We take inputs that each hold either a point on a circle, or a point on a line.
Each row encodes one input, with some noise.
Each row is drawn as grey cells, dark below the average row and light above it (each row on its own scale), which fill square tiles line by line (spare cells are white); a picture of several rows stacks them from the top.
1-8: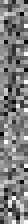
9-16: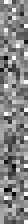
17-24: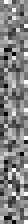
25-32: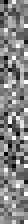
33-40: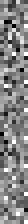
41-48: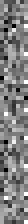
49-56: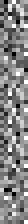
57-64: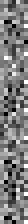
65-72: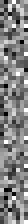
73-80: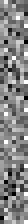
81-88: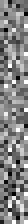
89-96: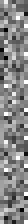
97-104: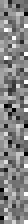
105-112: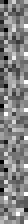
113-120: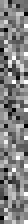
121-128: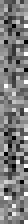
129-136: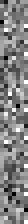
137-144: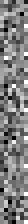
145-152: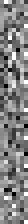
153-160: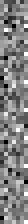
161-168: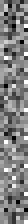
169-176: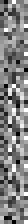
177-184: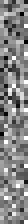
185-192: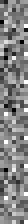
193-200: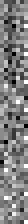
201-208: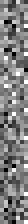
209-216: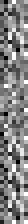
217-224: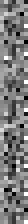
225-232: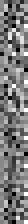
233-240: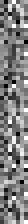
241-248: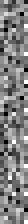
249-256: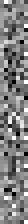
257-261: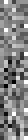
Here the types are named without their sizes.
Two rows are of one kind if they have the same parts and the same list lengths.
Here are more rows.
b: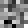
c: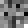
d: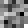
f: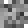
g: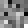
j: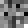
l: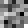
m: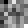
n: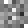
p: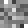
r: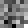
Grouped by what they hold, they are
b, c, d, f, g, j, l, n, p, r
m

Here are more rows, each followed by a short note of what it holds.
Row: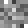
a point on a circle
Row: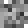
a point on a circle
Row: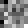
a point on a line
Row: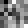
a point on a line
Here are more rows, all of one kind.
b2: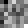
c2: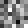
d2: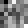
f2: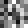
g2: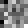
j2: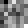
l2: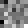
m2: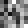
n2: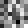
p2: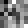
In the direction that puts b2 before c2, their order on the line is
l2, g2, b2, j2, d2, p2, m2, f2, n2, c2.
